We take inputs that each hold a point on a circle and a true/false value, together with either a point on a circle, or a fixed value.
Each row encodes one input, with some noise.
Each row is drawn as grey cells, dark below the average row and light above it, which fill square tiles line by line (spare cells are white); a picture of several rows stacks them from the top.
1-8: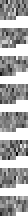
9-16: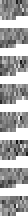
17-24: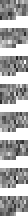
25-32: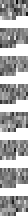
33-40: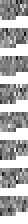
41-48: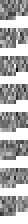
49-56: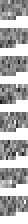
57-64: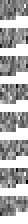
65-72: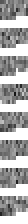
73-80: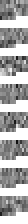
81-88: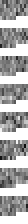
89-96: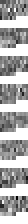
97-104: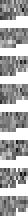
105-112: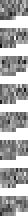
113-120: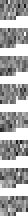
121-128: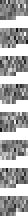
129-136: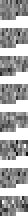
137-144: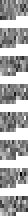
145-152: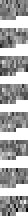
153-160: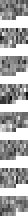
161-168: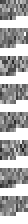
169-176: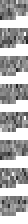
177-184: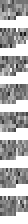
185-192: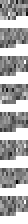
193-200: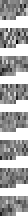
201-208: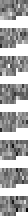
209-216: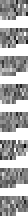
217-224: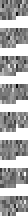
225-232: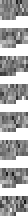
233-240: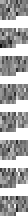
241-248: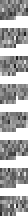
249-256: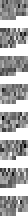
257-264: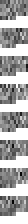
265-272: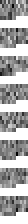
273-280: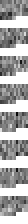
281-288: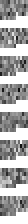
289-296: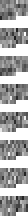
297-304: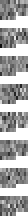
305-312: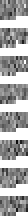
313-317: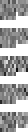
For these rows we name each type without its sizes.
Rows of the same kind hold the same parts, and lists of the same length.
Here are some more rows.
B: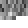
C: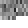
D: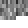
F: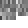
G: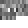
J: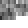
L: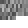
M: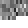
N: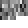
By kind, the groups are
B, D, F, G, L, N
C, J, M

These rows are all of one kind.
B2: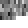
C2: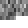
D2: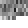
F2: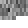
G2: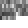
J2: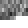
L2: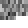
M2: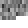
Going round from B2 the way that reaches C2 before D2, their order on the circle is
B2, L2, J2, C2, D2, M2, F2, G2.
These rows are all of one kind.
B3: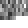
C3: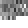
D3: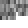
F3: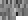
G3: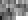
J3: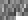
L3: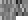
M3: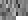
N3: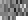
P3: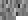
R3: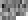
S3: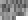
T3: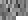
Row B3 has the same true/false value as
D3, G3 and J3.
